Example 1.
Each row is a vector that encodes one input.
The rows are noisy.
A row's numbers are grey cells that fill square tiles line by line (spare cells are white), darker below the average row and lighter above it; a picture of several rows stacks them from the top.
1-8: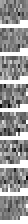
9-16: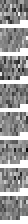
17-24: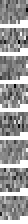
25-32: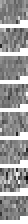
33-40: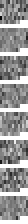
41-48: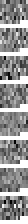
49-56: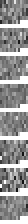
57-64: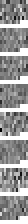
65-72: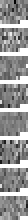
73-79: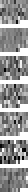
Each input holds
either a fixed value, or a node of a 14-node tree.
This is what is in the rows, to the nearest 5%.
About 10% of them hold a fixed value. The rest hold a node of a 14-node tree.
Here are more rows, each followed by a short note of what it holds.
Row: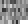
a node of a 14-node tree
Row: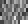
a node of a 14-node tree
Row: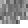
a node of a 14-node tree
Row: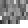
a node of a 14-node tree
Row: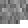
a node of a 14-node tree
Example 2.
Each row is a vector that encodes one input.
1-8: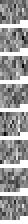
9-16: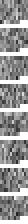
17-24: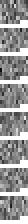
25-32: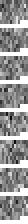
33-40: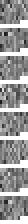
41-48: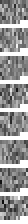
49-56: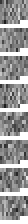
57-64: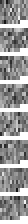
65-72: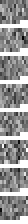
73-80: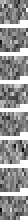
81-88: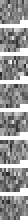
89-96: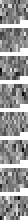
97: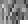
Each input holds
a point on an 18-point circle.
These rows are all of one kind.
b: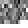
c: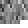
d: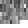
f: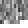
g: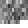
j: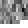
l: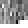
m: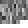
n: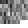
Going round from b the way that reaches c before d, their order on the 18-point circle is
b, c, n, m, g, l, j, f, d.
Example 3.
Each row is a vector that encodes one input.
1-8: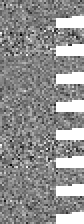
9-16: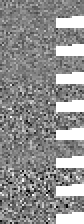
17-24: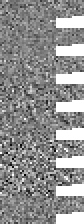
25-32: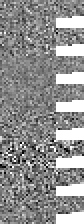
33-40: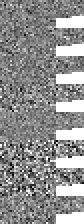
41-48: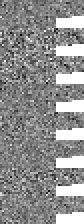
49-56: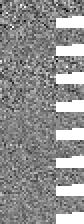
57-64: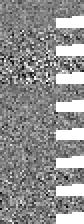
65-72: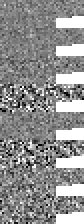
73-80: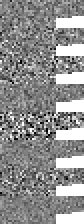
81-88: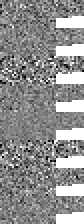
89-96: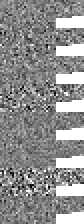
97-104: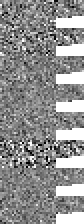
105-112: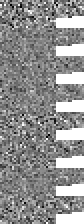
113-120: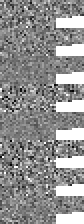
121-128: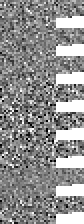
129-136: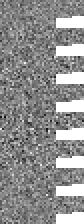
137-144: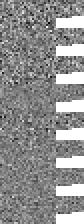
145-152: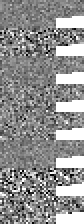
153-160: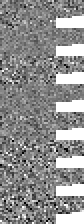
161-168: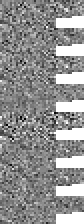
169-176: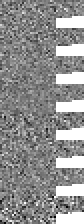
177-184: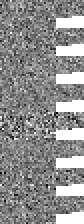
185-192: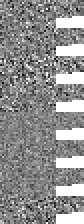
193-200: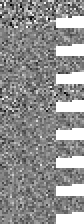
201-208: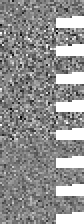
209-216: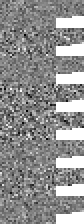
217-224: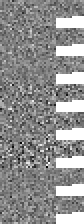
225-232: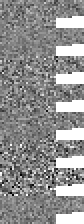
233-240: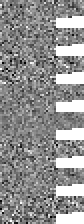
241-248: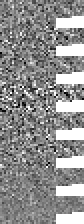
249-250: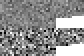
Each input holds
a point on an 18-point circle.
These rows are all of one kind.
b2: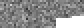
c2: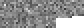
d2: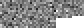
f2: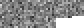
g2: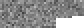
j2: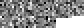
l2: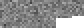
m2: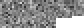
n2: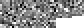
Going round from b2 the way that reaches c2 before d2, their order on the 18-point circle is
b2, j2, m2, g2, c2, n2, d2, l2, f2.
